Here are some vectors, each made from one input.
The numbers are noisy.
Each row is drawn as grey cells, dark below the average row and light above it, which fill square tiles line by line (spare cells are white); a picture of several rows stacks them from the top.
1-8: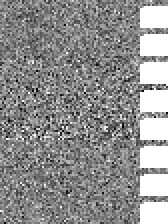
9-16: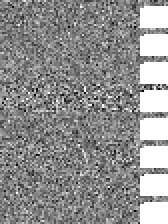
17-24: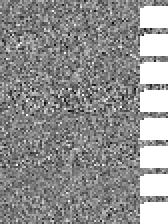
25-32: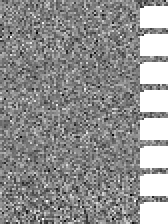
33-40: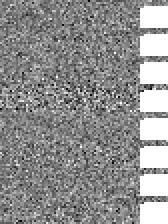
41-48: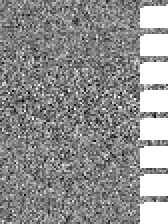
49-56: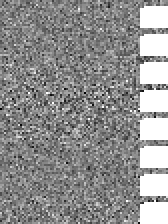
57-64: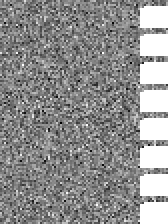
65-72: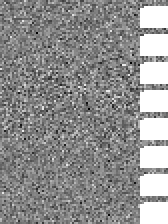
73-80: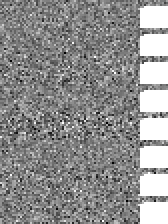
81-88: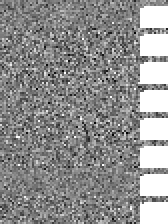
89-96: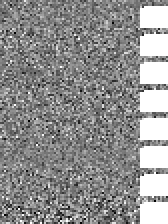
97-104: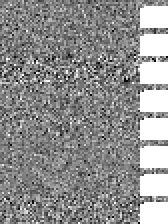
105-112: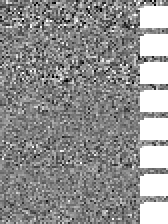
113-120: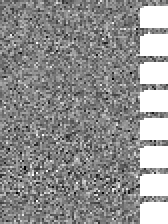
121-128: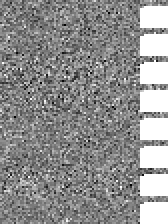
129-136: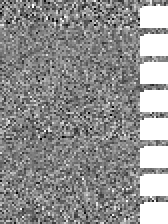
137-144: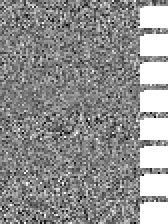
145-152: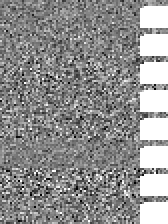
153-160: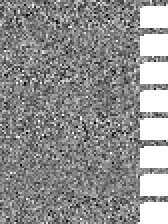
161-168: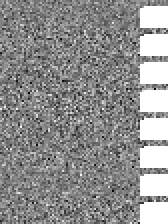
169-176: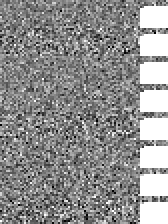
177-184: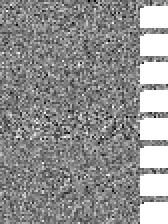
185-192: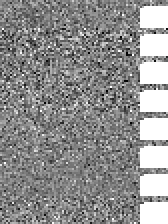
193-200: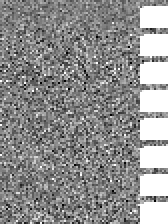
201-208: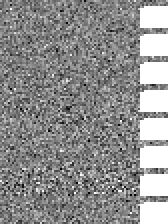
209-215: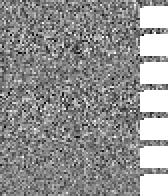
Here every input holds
a point on a 9-point circle, together with either a point on a 3-point line and a point on a 6-point line, or a point on a 5-point line and a true/false value.
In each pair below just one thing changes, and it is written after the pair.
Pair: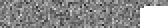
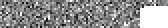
the place on the 3-point line
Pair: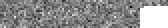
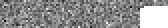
the place on the 3-point line
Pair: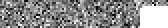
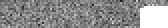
the place on the 9-point circle
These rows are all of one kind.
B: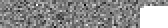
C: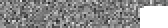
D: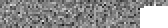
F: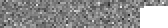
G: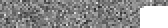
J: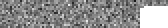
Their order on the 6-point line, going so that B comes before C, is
B, C, G, F, J, D.
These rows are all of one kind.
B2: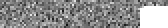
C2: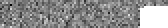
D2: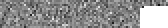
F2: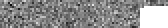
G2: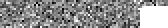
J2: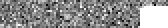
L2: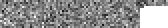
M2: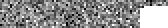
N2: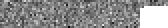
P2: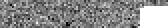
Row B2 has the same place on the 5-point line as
F2, G2, M2 and P2.
